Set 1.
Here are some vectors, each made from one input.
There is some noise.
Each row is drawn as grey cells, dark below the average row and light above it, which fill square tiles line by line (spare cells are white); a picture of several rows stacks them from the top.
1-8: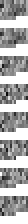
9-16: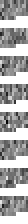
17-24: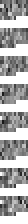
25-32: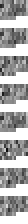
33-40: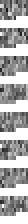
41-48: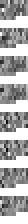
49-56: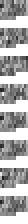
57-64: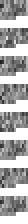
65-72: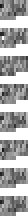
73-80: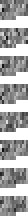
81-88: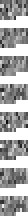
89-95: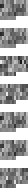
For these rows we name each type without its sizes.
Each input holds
a point on a line.
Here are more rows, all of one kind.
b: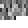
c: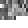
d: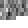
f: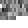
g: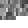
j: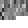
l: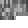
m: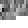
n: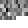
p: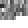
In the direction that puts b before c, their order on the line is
n, b, c, f, m, j, l, g, d, p.
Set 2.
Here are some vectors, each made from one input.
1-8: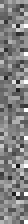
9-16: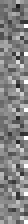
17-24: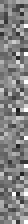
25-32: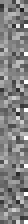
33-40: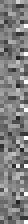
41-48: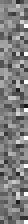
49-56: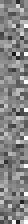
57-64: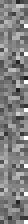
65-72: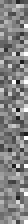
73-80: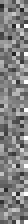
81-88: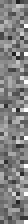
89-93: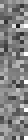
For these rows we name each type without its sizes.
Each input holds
a point on a circle.
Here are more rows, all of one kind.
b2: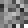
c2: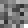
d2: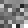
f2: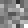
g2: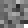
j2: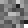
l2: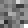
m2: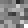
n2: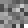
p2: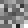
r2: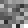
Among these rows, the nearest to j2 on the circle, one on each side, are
b2 and g2.
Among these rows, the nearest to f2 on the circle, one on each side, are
m2 and p2.
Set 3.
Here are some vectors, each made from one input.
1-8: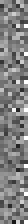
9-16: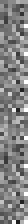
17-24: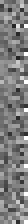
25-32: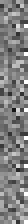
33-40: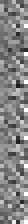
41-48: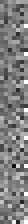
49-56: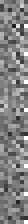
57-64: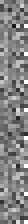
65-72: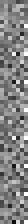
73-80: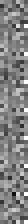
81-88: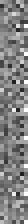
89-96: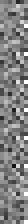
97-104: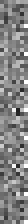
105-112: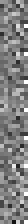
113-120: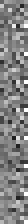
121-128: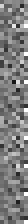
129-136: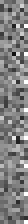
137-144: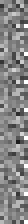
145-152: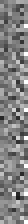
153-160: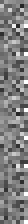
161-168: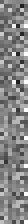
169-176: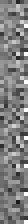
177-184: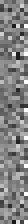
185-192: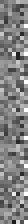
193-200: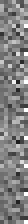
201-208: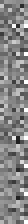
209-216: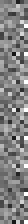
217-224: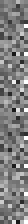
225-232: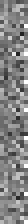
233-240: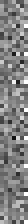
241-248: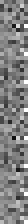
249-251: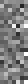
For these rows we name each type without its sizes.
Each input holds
a point on a circle.
